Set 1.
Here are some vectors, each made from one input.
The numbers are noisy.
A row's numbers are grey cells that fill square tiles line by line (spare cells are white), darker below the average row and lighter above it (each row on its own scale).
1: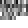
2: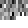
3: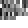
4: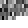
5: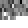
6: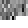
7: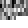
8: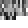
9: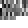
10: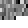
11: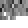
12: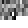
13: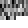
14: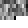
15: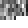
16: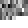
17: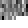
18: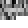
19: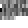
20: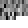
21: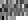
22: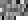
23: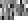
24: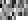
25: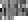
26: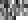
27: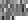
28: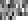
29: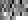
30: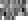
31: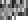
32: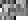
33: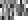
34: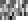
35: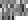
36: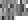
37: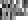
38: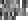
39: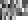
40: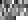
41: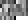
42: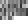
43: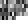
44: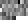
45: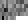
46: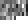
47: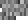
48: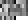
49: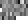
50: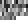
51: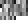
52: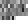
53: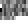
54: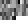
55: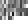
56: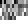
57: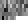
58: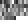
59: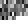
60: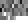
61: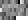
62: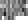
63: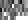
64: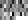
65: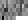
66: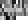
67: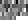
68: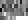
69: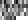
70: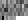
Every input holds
one of 9 labels.
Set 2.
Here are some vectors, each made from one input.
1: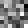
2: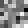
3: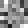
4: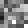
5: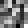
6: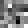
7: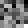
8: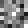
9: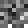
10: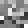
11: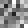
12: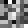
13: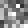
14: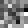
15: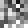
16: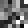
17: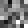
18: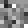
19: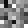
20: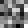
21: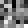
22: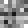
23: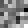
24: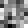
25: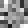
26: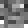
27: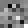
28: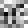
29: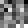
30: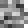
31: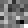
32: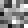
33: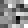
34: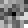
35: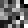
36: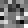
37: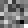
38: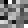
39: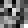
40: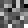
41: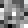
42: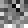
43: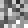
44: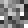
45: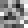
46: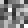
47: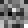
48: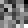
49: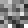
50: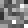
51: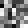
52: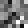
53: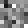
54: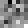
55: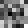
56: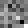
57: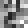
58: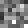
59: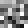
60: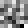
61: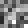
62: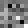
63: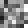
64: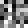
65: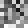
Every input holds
one of 11 labels.
